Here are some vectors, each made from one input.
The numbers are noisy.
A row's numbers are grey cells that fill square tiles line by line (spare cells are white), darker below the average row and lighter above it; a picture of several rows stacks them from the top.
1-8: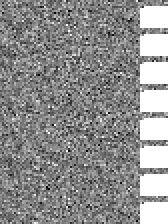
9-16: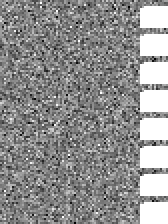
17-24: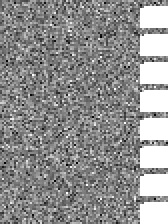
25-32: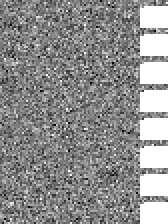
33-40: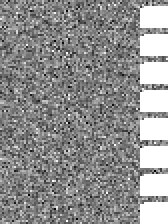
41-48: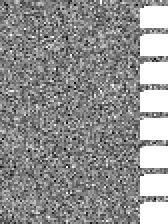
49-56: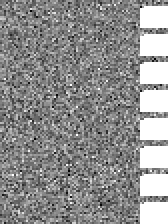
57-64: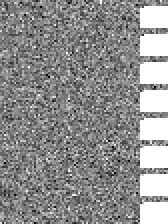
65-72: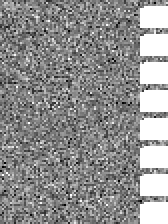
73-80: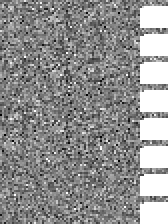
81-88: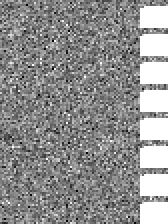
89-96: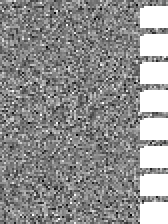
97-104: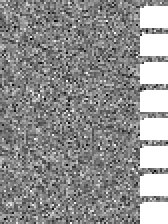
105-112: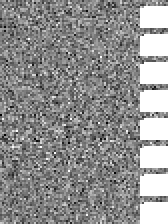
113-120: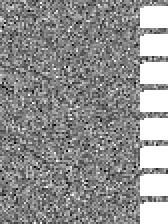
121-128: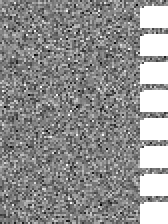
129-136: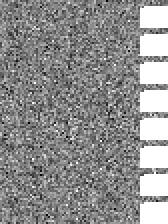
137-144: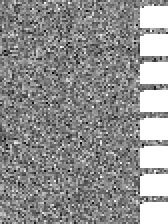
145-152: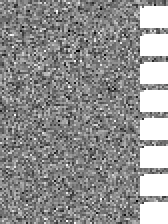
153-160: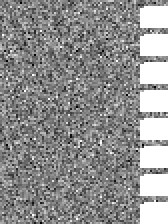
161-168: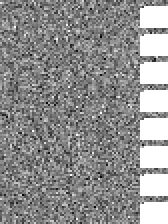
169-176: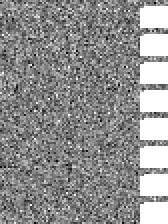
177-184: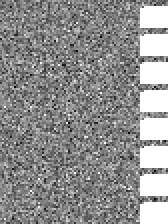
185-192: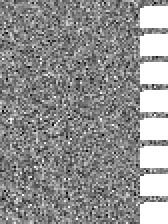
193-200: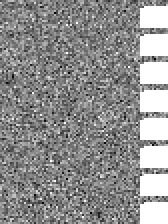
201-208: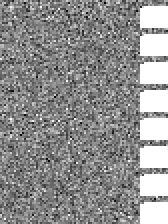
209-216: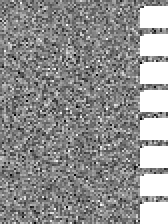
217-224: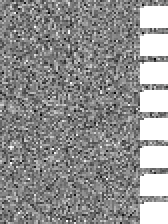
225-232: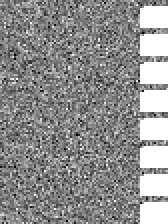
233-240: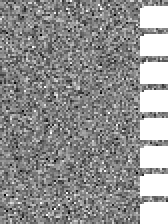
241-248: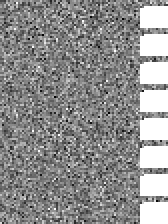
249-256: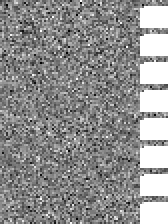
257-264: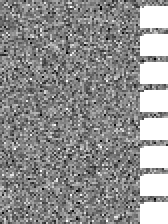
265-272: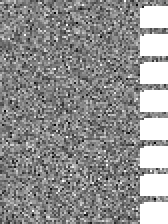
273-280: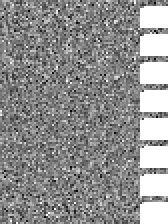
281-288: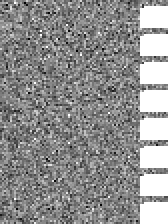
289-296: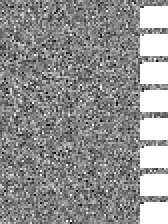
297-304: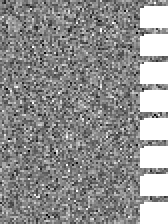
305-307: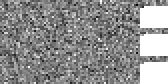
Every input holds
a point on an 11-point circle, together with either one of 5 labels, or a point on a 6-point line.
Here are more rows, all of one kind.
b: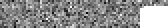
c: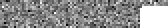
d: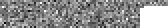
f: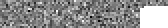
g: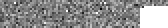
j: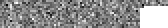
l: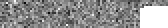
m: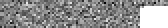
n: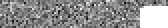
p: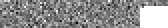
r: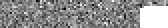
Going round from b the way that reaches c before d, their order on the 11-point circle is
b, c, d, f, j, l, g, p, m, n, r.
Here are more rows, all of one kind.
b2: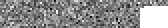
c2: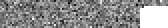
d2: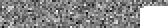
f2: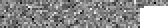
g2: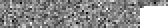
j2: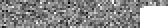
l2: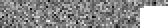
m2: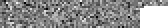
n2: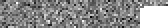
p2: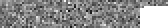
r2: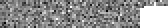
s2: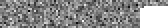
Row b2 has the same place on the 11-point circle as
m2, n2, r2 and s2.
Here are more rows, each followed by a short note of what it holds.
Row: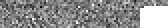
a point on an 11-point circle and a point on a 6-point line
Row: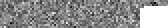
a point on an 11-point circle and a point on a 6-point line
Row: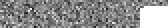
a point on an 11-point circle and a point on a 6-point line
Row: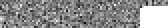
a point on an 11-point circle and a point on a 6-point line
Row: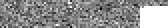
a point on an 11-point circle and one of 5 labels
